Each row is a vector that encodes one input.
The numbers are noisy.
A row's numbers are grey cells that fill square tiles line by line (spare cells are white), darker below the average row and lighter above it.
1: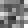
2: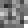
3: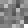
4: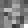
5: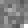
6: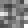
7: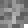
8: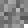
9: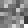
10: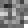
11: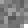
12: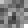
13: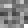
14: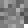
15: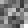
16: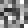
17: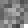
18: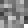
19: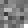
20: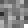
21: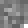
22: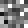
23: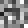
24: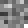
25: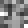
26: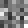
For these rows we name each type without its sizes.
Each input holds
a point on a line.
